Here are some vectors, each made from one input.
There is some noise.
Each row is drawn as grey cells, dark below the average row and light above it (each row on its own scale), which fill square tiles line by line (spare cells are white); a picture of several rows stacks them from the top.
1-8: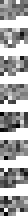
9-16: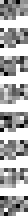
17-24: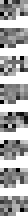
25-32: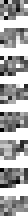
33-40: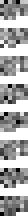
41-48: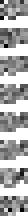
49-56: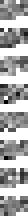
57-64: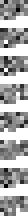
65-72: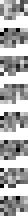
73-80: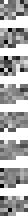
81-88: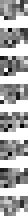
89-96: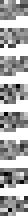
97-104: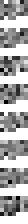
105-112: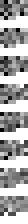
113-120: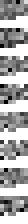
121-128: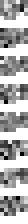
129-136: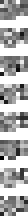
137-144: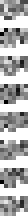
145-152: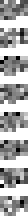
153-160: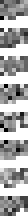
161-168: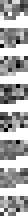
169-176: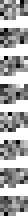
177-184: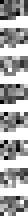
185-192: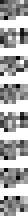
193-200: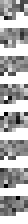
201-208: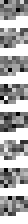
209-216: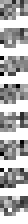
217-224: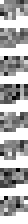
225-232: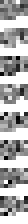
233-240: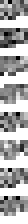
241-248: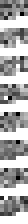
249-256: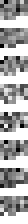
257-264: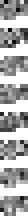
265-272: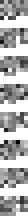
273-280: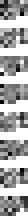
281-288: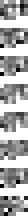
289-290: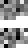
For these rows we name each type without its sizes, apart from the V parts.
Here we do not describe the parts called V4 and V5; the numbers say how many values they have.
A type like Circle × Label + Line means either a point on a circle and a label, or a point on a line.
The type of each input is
Bool × Bool × Bool × (Line × (Line + V4) + V5).
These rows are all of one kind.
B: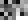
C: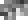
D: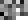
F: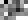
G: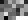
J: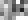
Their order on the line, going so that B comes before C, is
D, J, F, B, G, C.
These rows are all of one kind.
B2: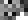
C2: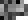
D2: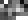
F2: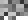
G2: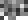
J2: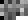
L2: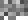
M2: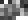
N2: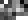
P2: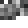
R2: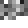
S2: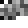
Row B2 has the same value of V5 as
D2, M2, N2 and P2.
